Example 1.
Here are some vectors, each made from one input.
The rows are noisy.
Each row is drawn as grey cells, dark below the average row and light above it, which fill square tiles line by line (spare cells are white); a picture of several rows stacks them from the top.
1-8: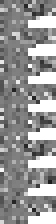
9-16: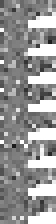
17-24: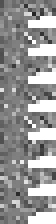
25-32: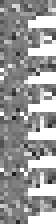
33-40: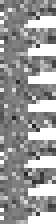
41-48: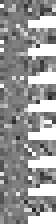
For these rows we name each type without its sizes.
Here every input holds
four true/false values.
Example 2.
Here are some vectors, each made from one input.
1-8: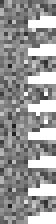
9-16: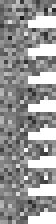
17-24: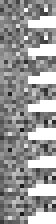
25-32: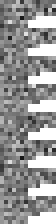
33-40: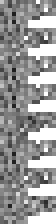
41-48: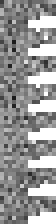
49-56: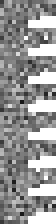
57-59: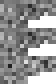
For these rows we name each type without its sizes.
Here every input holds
a point on a line.
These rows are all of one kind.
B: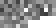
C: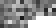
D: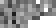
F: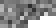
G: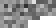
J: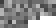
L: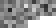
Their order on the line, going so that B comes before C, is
D, B, G, F, J, L, C.
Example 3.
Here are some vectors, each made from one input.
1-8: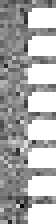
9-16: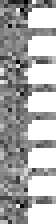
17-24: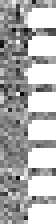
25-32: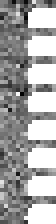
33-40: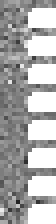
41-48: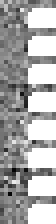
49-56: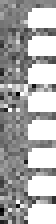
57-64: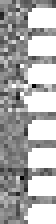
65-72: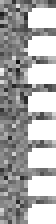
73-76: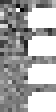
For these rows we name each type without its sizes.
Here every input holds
either a point on a circle, or a fixed value.
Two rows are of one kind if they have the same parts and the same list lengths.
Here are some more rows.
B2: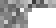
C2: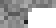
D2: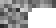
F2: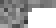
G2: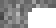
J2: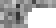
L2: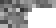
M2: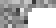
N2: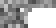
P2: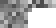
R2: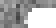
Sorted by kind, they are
B2, P2
C2, D2, F2, G2, J2, L2, M2, N2, R2

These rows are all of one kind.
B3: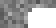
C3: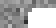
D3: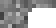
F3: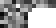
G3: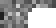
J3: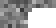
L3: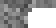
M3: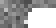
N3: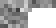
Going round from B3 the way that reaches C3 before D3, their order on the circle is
B3, L3, M3, J3, N3, F3, C3, D3, G3.
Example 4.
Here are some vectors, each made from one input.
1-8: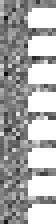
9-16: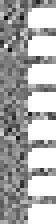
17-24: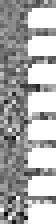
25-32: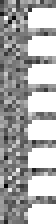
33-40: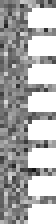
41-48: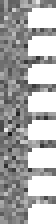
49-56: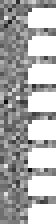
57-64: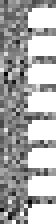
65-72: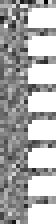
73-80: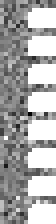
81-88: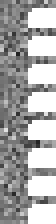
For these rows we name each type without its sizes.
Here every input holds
a point on a circle.
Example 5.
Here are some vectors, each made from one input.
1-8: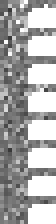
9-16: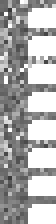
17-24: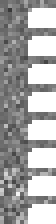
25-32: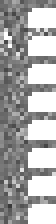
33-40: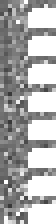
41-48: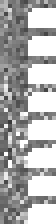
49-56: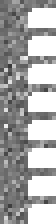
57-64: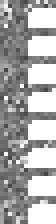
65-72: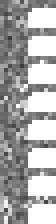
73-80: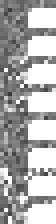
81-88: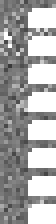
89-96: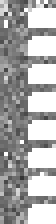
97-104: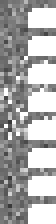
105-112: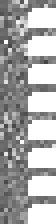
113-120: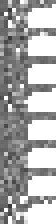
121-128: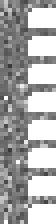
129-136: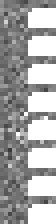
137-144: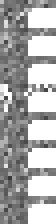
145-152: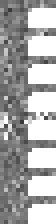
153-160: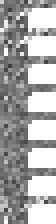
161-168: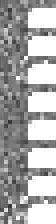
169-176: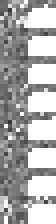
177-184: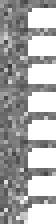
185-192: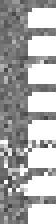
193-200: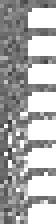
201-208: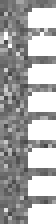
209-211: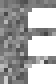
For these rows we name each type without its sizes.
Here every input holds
a point on a line.
